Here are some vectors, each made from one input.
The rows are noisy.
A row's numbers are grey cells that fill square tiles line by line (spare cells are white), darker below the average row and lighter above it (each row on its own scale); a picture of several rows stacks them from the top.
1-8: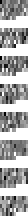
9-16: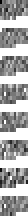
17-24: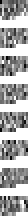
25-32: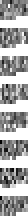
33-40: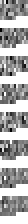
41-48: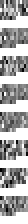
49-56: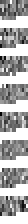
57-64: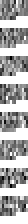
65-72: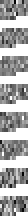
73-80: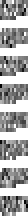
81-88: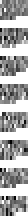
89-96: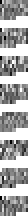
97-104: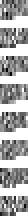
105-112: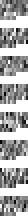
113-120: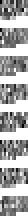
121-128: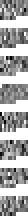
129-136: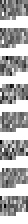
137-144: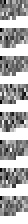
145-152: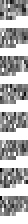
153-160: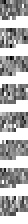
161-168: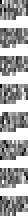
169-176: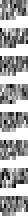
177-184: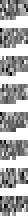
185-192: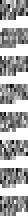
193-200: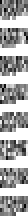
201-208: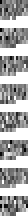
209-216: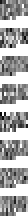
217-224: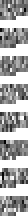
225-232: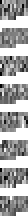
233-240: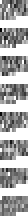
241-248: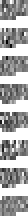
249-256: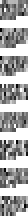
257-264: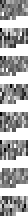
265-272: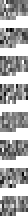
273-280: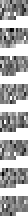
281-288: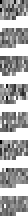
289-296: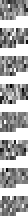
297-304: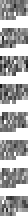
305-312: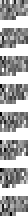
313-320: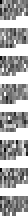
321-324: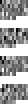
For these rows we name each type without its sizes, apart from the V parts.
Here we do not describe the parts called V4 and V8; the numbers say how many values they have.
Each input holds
either a node of a tree and a value of V4, or a true/false value and a value of V8.
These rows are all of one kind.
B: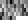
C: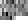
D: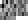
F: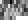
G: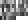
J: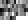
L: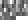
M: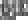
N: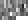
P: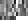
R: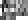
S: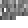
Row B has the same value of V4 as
F, N and P.
